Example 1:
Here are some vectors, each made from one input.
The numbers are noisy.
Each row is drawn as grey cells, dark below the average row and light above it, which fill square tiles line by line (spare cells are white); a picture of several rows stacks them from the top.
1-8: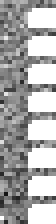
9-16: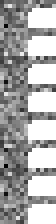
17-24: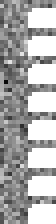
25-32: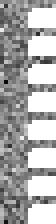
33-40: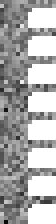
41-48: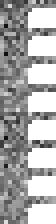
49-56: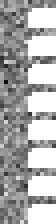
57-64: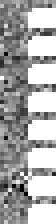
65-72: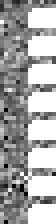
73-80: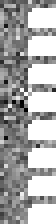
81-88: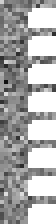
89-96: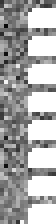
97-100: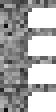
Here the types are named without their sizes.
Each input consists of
a list of points on a line.
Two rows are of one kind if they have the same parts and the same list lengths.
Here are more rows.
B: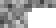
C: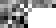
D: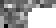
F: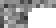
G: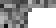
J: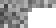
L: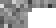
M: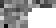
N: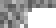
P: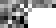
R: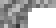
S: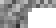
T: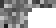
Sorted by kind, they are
B, F, J, L, N, R, S
C, P
D, G, M, T

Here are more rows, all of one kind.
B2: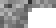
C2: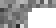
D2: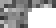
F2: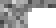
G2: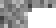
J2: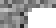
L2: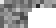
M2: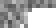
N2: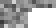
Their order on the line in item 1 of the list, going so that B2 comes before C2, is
D2, L2, J2, B2, C2, G2, M2, F2, N2.
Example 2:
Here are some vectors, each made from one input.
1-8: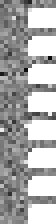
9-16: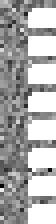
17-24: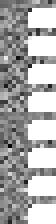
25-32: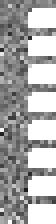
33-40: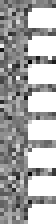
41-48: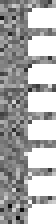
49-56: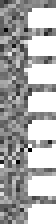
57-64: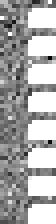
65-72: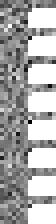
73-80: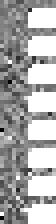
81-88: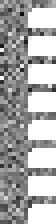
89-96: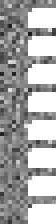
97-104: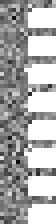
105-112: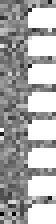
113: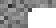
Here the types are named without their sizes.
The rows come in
3 kinds.
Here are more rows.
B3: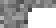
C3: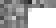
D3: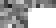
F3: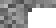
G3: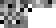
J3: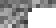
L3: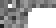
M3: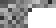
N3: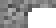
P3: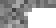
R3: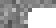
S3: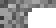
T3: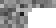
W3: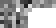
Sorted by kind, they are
B3, D3, G3, J3, M3, N3, R3, S3
C3, W3
F3, L3, P3, T3

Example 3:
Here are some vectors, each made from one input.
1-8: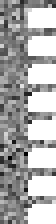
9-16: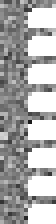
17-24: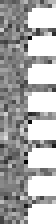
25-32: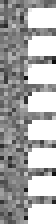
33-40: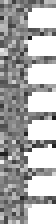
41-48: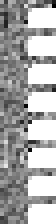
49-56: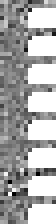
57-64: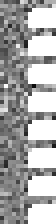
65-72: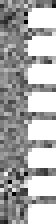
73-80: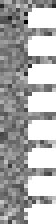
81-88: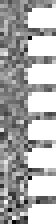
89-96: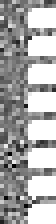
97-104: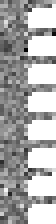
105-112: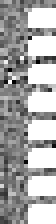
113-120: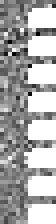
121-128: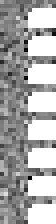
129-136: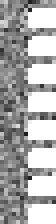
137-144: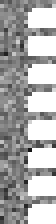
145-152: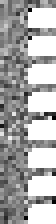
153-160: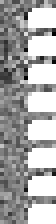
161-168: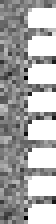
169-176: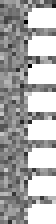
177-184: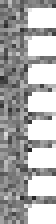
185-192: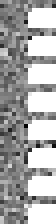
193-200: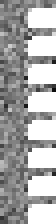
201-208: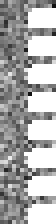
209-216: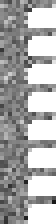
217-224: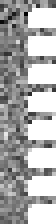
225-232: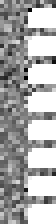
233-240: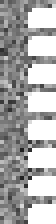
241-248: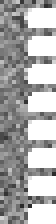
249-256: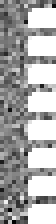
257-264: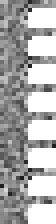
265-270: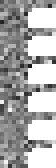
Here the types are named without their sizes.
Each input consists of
a list of points on a line.
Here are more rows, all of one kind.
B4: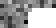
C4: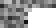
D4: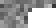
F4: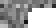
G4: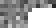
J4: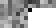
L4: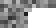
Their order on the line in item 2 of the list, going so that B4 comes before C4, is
F4, B4, C4, D4, G4, J4, L4.
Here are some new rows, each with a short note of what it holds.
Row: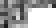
a list of two items
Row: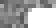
a list of one item
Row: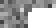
a list of one item
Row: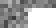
a list of two items
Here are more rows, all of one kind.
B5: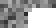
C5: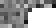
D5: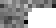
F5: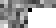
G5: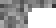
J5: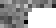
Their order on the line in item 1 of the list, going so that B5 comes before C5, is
B5, D5, J5, G5, C5, F5.
